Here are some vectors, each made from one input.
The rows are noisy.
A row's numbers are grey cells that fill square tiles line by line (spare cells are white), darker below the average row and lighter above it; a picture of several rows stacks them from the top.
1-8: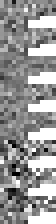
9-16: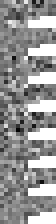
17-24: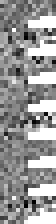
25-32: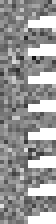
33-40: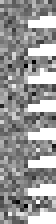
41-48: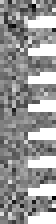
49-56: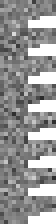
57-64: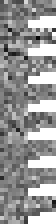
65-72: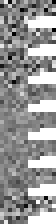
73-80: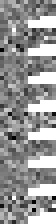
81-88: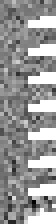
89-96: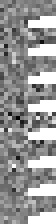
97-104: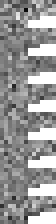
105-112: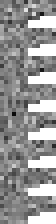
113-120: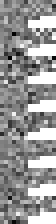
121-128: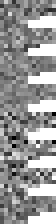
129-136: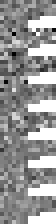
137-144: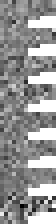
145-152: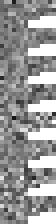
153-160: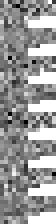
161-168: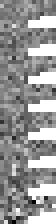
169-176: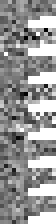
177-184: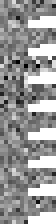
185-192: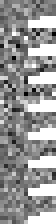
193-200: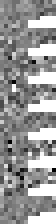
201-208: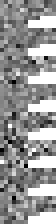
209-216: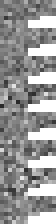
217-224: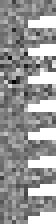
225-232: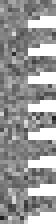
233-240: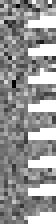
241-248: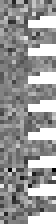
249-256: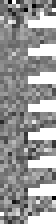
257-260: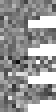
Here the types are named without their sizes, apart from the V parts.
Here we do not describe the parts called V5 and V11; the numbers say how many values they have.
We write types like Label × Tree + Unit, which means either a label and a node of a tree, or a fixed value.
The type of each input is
((Bool × Bool × Bool × Bool + Unit) × V5 + V11) × Tree.
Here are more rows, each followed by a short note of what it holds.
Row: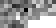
a node of a tree and a value of V11
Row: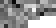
a node of a tree and a value of V5
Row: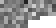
a node of a tree and a value of V5
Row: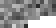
a node of a tree, four true/false values and a value of V5
